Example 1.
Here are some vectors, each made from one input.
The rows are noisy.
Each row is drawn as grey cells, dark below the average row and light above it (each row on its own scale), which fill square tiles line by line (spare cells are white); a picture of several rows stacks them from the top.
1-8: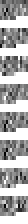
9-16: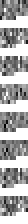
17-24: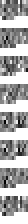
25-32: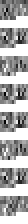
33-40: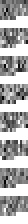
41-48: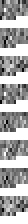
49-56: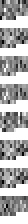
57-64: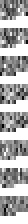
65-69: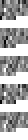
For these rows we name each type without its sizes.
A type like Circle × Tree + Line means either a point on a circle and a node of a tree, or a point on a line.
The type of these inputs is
Bool × Bool × Bool + Unit.
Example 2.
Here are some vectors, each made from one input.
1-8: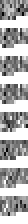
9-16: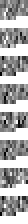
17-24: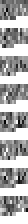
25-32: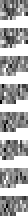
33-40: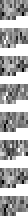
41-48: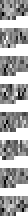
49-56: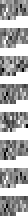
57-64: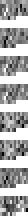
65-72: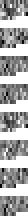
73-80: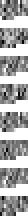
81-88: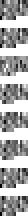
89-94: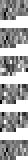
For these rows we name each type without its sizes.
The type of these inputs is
Bool × Bool × Bool + Unit.
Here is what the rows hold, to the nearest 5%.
About 5% of them hold a fixed value. The rest hold three true/false values.
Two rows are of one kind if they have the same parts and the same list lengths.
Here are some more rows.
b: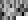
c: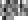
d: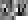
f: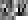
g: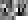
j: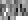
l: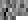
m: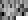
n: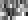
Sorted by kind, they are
b, c, j, l, m, n
d, f, g

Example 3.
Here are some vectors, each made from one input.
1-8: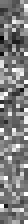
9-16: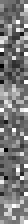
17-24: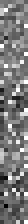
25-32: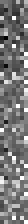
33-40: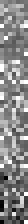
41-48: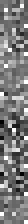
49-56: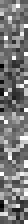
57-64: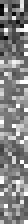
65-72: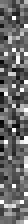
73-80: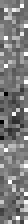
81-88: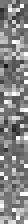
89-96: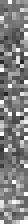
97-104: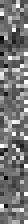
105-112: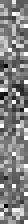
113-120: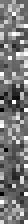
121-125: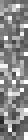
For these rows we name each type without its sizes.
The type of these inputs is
Label.
